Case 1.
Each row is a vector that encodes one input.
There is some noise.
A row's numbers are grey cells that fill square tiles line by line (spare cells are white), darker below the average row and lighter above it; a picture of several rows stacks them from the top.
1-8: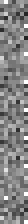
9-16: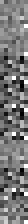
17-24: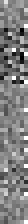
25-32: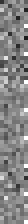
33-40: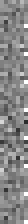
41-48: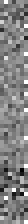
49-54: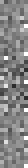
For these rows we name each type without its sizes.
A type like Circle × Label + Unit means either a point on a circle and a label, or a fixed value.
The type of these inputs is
List(Line).
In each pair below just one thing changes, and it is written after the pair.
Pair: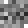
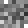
the place on the line in item 2 of the list
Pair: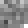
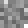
the place on the line in item 1 of the list
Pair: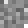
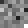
the place on the line in item 1 of the list
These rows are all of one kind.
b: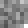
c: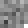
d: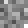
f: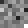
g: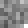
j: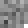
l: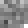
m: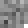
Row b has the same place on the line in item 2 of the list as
d and g.
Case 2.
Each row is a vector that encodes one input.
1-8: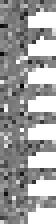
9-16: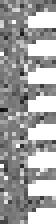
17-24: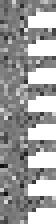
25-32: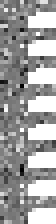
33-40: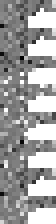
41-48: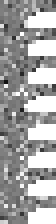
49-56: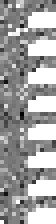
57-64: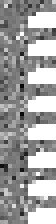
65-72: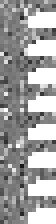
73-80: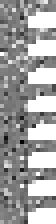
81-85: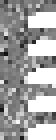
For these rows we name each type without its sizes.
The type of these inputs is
Label × (Tree + Unit).
